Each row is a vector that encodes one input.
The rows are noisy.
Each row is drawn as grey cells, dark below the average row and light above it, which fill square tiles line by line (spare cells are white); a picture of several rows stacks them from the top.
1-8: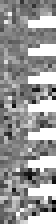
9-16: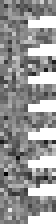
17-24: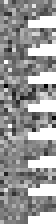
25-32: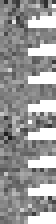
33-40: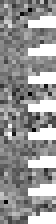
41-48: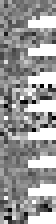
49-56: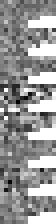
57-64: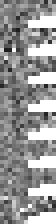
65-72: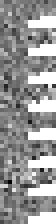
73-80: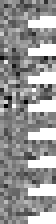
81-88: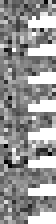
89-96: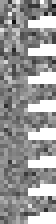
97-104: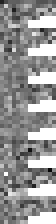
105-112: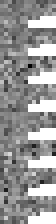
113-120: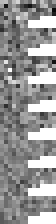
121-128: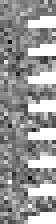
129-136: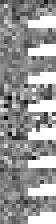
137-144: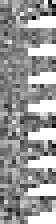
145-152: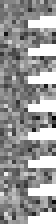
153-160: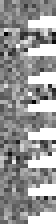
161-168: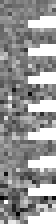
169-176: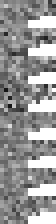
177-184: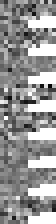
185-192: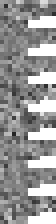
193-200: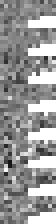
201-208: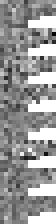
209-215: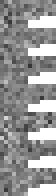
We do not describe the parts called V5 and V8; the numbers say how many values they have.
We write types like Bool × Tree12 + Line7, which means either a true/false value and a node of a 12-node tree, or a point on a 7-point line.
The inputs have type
Bool × (Label7 + Line4) × V5 × V8.
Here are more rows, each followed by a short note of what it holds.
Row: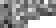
a point on a 4-point line, a true/false value, a value of V5 and a value of V8
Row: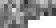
one of 7 labels, a true/false value, a value of V5 and a value of V8
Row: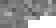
a point on a 4-point line, a true/false value, a value of V5 and a value of V8
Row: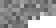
one of 7 labels, a true/false value, a value of V5 and a value of V8
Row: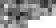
one of 7 labels, a true/false value, a value of V5 and a value of V8
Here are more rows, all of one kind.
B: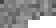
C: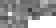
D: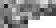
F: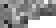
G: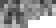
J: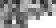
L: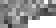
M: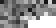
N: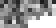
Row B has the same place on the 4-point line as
F and L.
